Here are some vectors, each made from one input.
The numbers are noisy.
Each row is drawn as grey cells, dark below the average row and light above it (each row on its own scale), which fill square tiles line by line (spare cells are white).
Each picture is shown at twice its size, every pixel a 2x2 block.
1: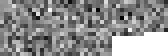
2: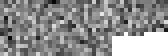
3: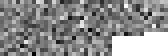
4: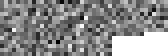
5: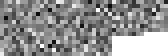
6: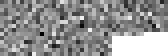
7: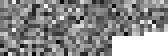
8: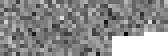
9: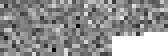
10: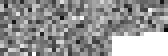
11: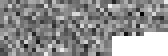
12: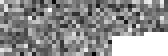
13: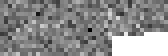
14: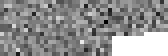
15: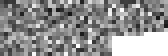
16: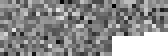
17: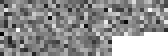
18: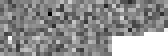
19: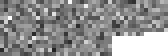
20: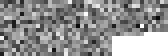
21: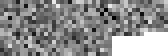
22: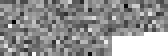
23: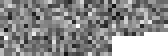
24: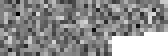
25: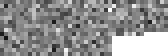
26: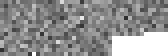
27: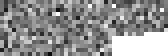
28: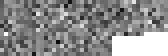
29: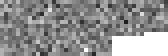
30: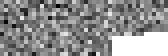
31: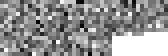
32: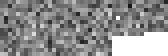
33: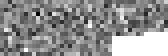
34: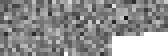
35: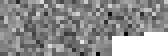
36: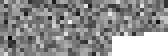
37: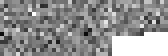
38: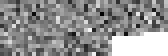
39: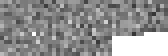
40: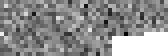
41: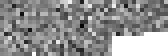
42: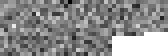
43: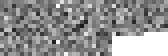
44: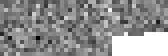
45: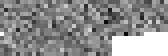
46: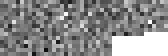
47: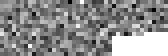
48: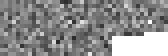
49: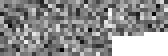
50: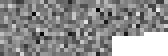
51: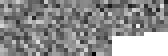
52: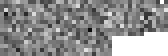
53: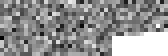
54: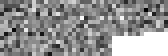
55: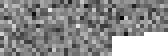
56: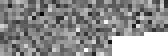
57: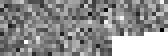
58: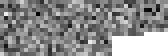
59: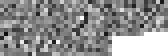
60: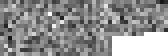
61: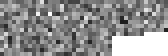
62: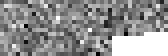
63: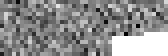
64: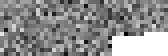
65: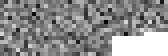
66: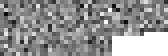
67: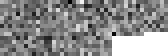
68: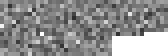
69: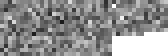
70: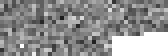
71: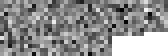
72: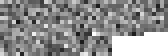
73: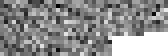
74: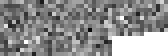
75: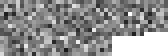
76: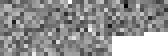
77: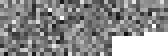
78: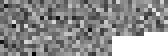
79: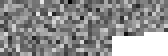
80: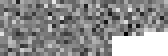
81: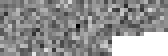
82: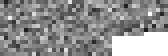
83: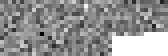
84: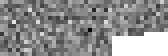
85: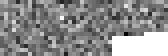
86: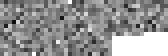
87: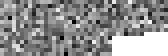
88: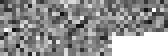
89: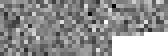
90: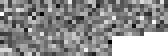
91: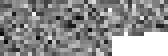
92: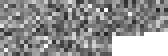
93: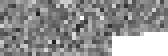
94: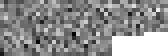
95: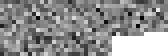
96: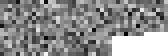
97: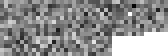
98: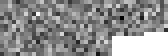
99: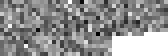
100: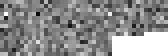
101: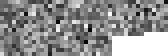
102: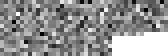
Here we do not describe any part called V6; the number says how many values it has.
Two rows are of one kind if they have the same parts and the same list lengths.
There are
2 kinds of row.
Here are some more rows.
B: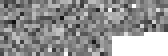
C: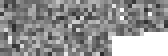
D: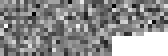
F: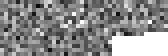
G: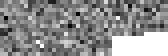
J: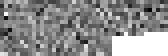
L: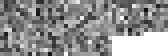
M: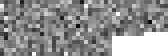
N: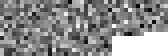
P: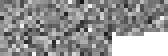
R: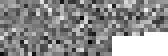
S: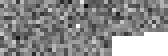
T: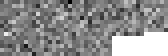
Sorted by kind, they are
B, C, L, M, P
D, F, G, J, N, R, S, T

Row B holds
a node of a 7-node tree and a true/false value.
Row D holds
a true/false value and a value of V6.
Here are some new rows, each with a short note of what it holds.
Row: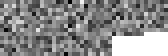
a true/false value and a value of V6
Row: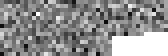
a node of a 7-node tree and a true/false value
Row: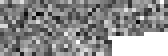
a true/false value and a value of V6
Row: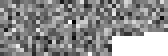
a true/false value and a value of V6
